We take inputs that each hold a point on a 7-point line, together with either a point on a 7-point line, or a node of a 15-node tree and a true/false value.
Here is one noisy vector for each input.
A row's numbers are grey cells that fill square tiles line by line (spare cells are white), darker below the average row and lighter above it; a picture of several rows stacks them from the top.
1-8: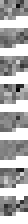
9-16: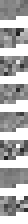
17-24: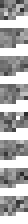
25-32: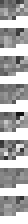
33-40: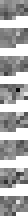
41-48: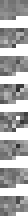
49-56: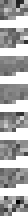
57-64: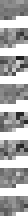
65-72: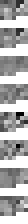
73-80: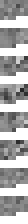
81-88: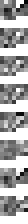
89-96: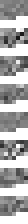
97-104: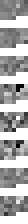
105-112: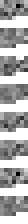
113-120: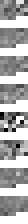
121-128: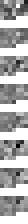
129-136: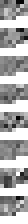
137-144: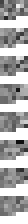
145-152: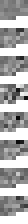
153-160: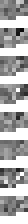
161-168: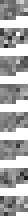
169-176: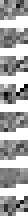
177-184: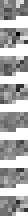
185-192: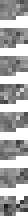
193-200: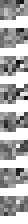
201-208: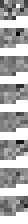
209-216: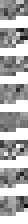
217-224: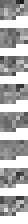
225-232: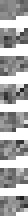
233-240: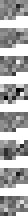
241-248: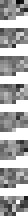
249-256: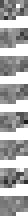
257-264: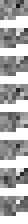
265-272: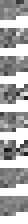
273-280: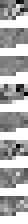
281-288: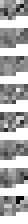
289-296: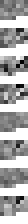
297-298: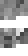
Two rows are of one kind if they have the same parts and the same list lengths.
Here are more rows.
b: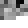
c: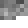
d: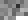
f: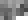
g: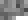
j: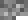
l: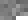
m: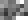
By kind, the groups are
b, c, d, j, l
f, g, m

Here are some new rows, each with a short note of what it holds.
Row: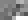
a point on each of two 7-point lines
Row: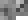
a point on a 7-point line, a node of a 15-node tree and a true/false value
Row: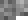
a point on each of two 7-point lines
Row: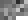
a point on each of two 7-point lines
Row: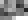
a point on each of two 7-point lines
